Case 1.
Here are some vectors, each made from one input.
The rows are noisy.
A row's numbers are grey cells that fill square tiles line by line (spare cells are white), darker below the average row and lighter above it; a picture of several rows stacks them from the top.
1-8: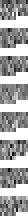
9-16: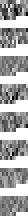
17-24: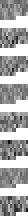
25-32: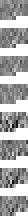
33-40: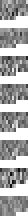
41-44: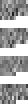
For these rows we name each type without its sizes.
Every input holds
a point on a line.
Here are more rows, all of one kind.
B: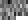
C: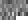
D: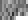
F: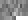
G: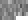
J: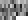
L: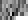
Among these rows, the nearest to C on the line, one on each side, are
B and J.
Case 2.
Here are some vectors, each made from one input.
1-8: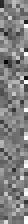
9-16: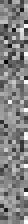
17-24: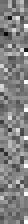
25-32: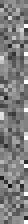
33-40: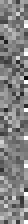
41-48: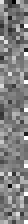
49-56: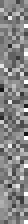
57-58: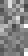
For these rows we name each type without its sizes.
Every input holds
a point on a line.
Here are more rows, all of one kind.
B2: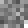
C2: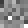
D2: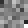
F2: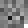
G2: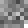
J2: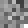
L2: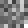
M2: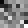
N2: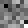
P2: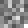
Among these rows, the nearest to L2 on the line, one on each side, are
B2 and F2.
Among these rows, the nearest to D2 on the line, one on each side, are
C2 and M2.
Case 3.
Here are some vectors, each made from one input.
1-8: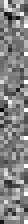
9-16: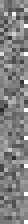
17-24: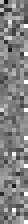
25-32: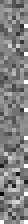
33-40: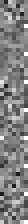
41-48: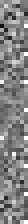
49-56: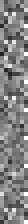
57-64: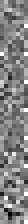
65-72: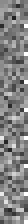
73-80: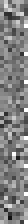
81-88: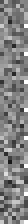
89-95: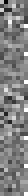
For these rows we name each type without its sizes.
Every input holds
a node of a tree.
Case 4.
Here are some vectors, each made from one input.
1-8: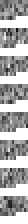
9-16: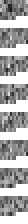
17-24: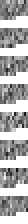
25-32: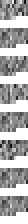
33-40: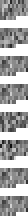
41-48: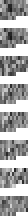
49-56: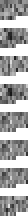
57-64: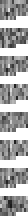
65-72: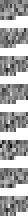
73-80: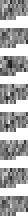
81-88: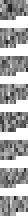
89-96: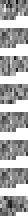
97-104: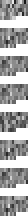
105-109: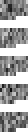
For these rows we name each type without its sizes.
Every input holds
a point on a circle.
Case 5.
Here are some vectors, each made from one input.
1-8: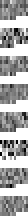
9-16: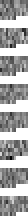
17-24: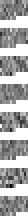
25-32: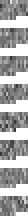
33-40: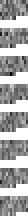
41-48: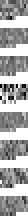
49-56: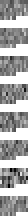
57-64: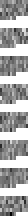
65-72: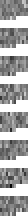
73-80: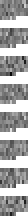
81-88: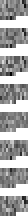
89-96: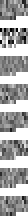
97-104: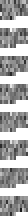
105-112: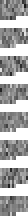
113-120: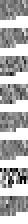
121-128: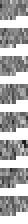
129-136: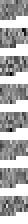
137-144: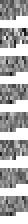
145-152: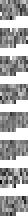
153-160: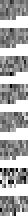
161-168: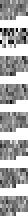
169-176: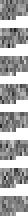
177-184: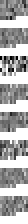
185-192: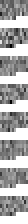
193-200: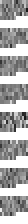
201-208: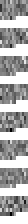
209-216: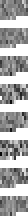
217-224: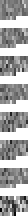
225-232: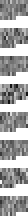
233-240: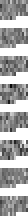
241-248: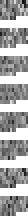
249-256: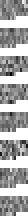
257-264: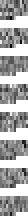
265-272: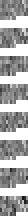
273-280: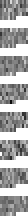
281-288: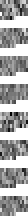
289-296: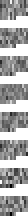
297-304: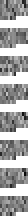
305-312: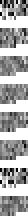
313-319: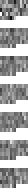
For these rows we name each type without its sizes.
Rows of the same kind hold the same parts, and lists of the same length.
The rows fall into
2 kinds.
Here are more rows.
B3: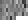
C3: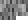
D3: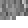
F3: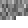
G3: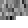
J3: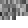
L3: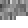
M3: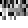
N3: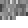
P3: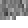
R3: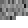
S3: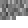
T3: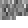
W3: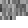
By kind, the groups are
B3, C3, D3, F3, G3, J3, L3, N3, P3, R3, S3, T3, W3
M3

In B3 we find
three true/false values.
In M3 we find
a fixed value.
